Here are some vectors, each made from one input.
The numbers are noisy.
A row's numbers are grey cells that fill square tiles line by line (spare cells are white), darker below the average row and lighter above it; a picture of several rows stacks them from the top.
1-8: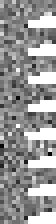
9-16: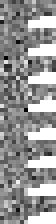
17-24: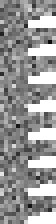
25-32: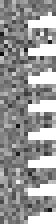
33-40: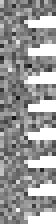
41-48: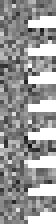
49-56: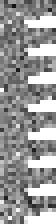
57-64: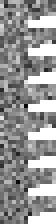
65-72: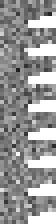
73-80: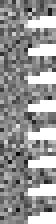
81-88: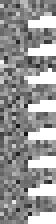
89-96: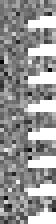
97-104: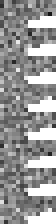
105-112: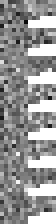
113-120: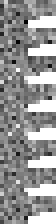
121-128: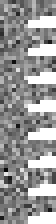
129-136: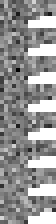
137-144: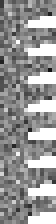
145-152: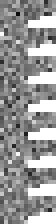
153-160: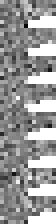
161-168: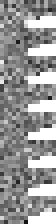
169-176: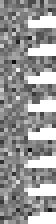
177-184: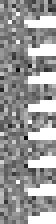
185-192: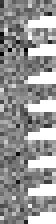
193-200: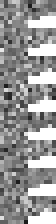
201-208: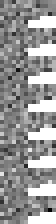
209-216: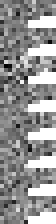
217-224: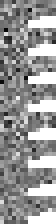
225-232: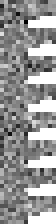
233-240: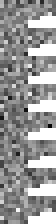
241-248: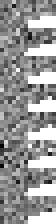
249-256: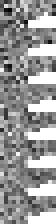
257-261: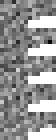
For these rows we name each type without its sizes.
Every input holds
either a point on a circle and a true/false value, or a fixed value.
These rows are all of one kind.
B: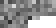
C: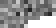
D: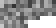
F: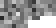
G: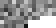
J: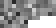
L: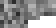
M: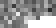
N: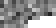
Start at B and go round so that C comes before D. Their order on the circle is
B, G, C, F, M, N, D, L, J.
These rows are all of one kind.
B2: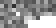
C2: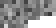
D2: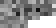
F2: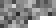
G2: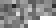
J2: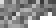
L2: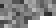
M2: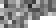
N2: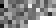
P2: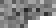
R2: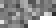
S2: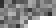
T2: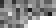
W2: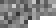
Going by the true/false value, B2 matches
G2, J2, M2 and R2.
